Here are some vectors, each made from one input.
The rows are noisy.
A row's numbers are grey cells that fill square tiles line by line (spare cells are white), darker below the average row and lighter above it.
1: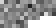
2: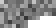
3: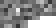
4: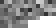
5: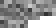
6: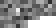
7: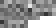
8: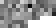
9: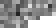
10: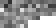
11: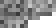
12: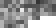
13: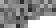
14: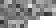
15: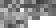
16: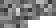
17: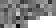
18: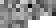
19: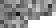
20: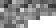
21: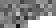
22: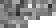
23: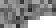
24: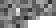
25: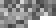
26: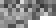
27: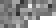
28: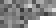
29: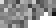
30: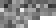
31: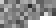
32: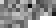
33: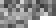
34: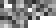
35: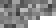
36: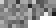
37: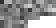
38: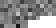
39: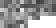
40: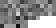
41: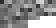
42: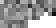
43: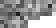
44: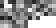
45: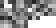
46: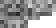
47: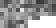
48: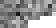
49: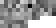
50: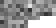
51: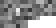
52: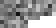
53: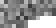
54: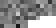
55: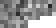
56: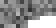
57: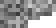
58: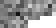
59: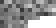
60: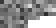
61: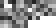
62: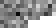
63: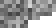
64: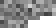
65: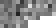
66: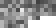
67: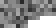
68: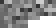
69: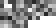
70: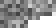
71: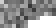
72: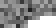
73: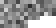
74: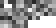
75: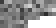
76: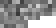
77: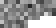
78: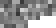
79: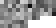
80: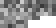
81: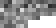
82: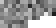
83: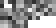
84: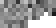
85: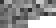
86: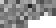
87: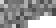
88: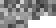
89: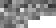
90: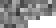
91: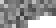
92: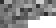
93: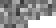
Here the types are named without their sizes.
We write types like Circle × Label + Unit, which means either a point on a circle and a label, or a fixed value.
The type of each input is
Circle + Unit.
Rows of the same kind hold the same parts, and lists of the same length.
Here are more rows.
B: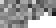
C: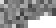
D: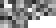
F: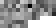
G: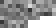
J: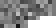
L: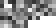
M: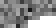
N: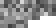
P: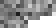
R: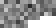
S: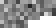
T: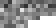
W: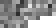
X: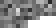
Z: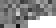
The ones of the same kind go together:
B, C, F, G, J, M, N, P, R, S, T, W, X, Z
D, L

